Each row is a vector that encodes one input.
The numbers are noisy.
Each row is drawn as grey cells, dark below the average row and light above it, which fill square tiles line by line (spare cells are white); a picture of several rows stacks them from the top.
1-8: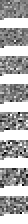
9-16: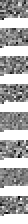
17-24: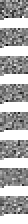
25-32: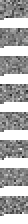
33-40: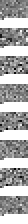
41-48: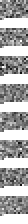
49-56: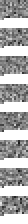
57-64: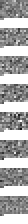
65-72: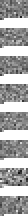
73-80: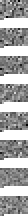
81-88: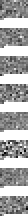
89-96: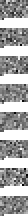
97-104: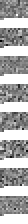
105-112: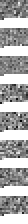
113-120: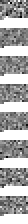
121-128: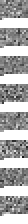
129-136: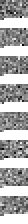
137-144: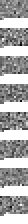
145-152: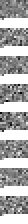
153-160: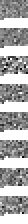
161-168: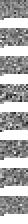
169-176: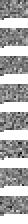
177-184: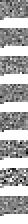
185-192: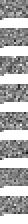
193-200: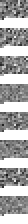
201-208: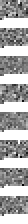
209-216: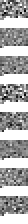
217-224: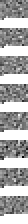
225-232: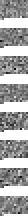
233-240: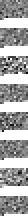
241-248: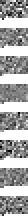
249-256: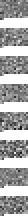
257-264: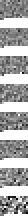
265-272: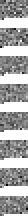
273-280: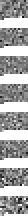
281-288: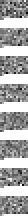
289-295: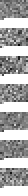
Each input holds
a list of up to two points on a 7-point line.
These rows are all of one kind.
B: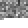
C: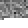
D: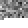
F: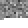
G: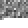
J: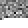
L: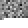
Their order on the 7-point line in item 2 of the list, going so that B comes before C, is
B, G, F, L, J, D, C.
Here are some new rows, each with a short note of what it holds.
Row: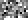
the empty list
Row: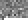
a list of two items
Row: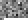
a list of one item
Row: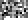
the empty list
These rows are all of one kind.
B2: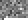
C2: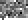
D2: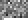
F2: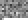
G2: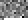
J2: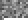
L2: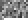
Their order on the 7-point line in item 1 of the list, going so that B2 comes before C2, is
D2, L2, J2, F2, B2, C2, G2.
